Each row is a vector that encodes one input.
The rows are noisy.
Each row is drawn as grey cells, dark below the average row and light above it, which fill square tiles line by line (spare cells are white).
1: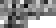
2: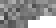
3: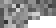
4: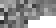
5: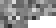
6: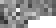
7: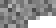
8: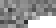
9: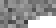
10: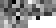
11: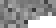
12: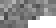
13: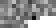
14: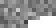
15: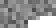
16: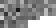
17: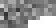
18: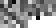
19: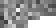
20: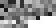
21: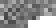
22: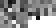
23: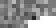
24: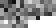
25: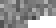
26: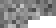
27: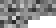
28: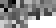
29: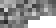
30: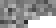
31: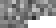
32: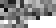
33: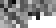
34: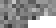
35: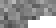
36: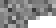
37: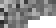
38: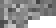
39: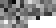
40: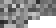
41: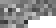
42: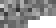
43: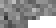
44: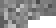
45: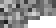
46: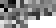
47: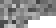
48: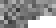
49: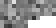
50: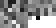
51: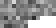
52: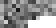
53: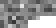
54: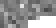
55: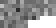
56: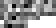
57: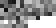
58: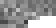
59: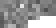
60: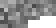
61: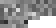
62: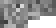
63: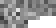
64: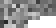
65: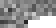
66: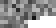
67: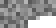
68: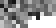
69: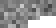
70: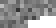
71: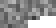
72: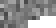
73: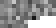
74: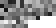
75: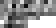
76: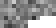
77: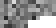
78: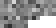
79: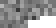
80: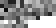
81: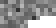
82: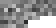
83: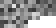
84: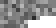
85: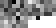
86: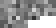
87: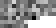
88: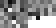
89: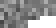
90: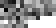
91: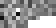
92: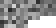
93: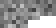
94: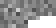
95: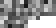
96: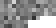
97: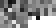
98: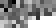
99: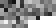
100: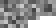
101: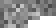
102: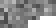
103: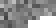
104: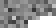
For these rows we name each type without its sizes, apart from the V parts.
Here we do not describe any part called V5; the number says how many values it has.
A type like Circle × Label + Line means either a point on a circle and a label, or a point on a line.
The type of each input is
Line + List(Bool × V5).
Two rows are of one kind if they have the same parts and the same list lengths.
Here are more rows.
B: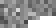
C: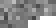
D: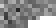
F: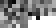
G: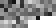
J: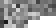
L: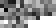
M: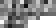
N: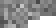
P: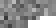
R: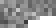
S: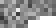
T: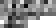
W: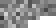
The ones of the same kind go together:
B, J, N, R, S, W
C, D, P
F, G, L
M, T

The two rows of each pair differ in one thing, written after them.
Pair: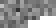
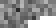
the value of V5 in item 1 of the list
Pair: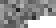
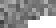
the true/false value in item 2 of the list
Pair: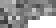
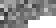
the value of V5 in item 1 of the list
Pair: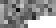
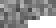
the value of V5 in item 2 of the list
